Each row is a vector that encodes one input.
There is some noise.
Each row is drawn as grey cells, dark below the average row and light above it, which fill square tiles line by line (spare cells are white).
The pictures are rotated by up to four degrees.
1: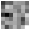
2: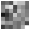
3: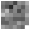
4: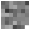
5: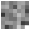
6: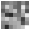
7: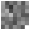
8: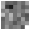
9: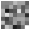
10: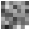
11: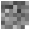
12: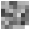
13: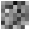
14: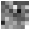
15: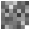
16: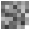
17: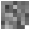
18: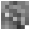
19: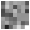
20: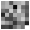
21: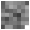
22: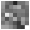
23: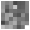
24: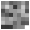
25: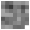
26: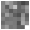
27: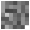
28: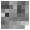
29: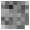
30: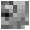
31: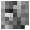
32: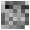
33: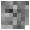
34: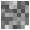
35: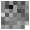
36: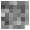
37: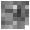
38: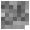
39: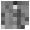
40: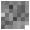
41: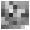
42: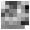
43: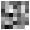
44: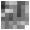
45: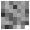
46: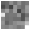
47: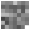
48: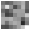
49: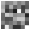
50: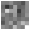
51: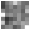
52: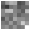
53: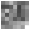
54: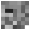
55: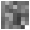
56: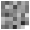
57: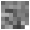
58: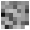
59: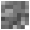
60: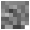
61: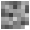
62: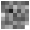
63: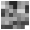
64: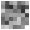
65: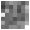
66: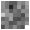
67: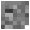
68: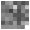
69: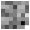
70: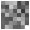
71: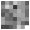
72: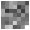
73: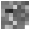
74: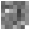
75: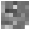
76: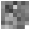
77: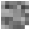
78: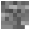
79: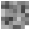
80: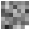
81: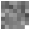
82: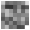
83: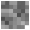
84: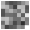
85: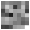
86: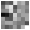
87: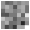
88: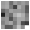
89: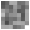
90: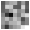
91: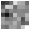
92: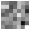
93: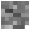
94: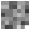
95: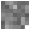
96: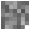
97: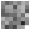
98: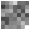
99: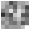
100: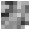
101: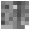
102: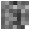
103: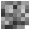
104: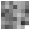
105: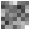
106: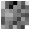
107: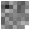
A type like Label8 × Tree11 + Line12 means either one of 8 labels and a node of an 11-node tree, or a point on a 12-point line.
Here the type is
Bool × Line5 + Label5.
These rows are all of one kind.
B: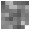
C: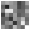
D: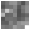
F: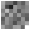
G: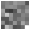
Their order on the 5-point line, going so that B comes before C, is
B, G, D, C, F.
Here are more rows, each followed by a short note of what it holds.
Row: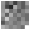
a point on a 5-point line and a true/false value
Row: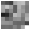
one of 5 labels
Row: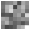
one of 5 labels
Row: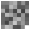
a point on a 5-point line and a true/false value
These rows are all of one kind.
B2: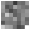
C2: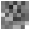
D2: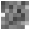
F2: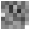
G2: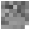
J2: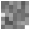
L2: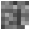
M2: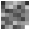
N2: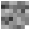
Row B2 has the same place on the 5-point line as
F2, M2 and N2.
